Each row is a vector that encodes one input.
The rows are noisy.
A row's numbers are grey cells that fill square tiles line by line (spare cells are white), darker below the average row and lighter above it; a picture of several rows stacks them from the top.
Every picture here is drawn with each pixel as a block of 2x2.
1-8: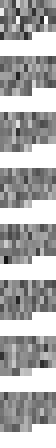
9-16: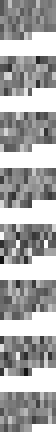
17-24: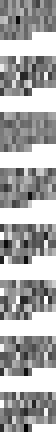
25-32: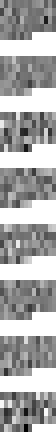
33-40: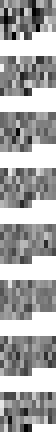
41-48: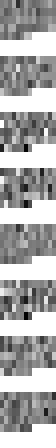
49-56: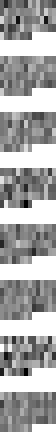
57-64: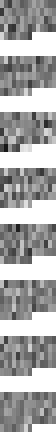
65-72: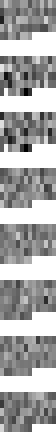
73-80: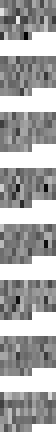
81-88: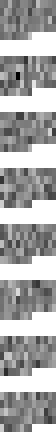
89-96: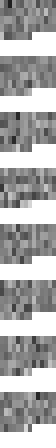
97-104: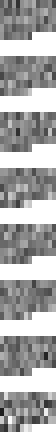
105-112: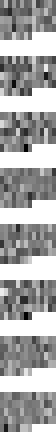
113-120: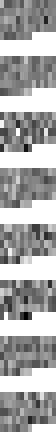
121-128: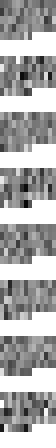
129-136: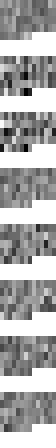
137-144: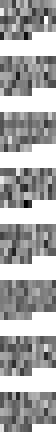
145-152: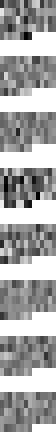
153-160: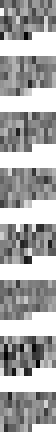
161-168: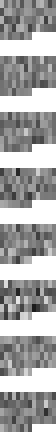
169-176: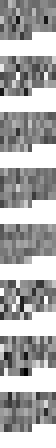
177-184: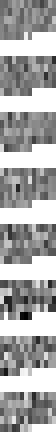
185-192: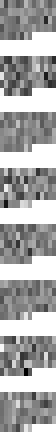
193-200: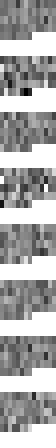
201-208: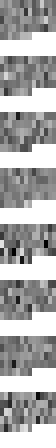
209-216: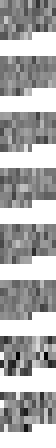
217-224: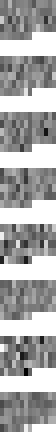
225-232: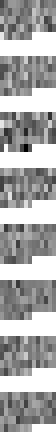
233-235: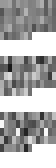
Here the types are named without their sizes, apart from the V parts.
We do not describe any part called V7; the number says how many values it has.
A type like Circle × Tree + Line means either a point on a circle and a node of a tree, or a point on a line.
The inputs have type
List(Label × (Line + V7)).
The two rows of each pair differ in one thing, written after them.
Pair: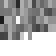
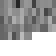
the value of V7 in item 2 of the list
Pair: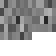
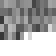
the label in item 1 of the list
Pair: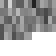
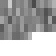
the label in item 2 of the list
